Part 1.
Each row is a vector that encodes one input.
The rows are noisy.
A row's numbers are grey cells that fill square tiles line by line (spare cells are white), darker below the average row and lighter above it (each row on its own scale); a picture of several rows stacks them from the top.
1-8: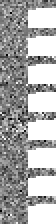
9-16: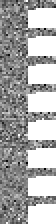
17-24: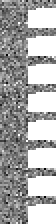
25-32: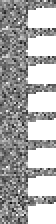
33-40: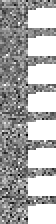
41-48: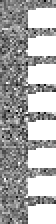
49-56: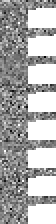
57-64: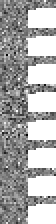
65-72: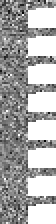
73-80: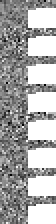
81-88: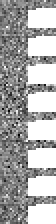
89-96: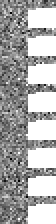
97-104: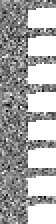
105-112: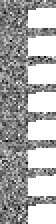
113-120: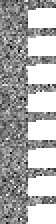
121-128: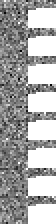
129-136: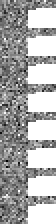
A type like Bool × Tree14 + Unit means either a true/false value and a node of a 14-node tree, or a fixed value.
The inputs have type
Bool × Tree11 + Label8.
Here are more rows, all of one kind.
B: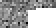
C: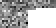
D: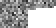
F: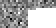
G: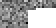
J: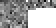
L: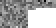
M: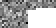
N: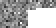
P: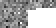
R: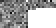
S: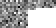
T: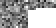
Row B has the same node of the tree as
N and P.
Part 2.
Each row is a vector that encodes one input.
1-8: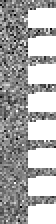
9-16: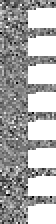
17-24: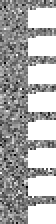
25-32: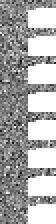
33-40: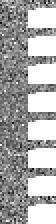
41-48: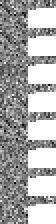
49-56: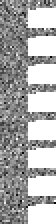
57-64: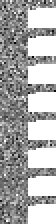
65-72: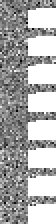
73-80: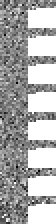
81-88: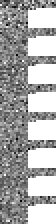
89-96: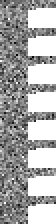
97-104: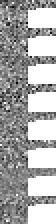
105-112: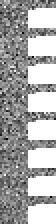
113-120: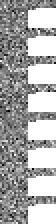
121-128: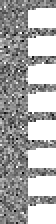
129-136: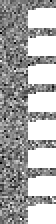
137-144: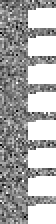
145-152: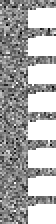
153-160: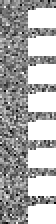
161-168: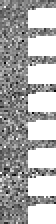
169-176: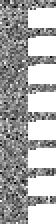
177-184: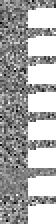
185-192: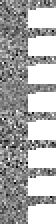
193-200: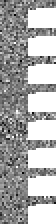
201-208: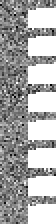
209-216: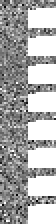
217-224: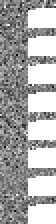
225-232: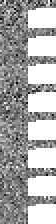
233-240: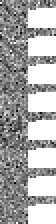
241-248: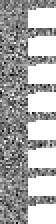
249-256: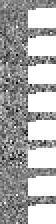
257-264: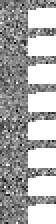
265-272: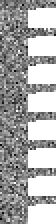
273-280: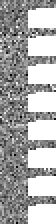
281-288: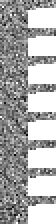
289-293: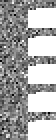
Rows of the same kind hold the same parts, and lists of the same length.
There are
2 kinds of row.
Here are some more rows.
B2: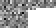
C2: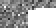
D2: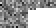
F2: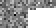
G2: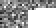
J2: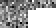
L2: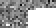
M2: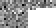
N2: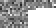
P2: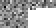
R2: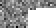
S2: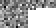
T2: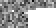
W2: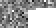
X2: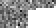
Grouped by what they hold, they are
B2, D2, F2, J2, M2, P2, R2, S2
C2, G2, L2, N2, T2, W2, X2

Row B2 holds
a point on an 8-point circle and a true/false value.
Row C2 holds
a point on an 8-point circle, a node of an 11-node tree and a true/false value.
